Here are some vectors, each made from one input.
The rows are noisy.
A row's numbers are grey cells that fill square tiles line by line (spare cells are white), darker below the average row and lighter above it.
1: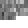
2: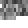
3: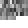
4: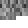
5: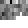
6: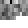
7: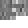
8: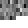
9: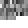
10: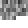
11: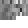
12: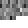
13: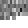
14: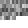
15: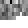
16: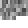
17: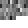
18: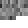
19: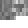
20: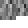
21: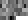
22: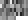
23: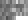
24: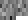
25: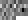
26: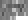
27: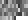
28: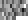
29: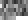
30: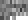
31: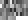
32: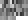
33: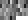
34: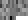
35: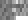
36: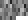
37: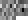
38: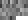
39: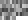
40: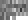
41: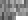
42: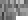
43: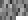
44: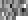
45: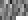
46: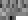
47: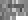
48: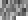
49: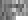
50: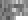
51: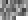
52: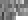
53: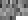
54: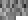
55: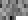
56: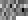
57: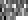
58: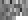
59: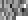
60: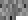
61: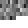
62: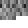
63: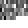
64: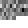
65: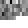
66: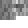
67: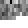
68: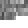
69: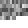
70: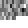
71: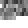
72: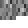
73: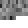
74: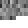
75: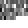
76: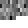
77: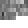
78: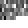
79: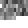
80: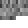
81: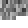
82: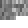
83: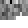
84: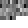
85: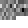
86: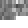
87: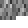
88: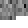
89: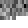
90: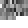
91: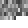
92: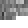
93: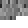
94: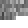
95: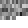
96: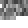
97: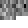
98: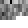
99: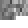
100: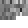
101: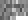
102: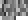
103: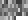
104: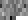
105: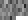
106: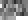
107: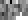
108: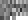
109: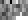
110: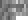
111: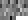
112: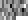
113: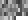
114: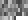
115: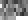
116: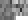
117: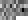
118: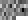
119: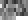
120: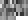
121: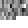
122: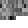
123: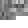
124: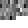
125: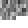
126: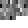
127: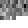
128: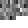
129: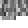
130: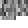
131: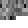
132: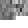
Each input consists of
either a fixed value, or a node of an 8-node tree, or a node of an 11-node tree and a true/false value.
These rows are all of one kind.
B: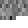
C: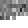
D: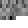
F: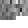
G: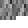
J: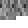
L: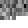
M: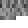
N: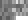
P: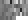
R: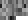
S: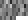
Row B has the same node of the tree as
F and P.
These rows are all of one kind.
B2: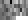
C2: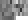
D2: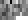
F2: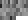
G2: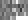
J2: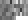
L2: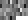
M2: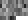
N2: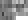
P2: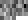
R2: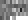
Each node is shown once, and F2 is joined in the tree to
C2, G2 and N2.
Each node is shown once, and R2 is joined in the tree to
G2 and P2.
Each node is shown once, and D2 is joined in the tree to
B2.
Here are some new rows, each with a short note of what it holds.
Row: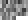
a node of an 8-node tree
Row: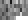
a node of an 11-node tree and a true/false value
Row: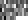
a fixed value
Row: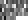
a fixed value
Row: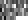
a fixed value
